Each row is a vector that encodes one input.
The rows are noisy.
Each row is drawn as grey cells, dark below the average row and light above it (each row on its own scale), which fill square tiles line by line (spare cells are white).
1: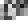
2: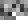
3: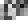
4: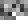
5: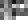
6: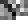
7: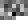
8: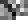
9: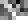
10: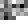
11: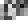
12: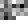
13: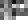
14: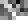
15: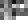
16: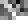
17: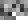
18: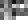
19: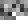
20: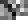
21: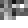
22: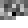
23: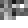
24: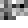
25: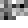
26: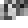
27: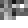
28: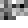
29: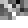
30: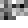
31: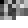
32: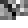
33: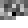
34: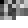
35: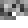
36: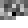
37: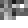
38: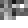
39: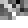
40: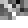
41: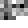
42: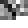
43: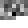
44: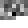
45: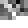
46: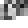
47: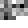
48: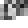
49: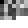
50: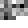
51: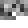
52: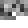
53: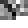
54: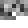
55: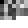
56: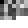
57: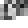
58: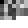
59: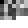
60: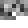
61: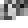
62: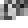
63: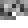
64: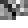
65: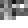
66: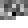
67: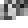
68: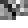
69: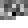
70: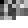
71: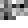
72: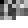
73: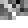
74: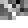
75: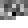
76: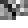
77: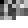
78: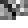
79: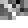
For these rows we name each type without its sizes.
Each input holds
three true/false values.
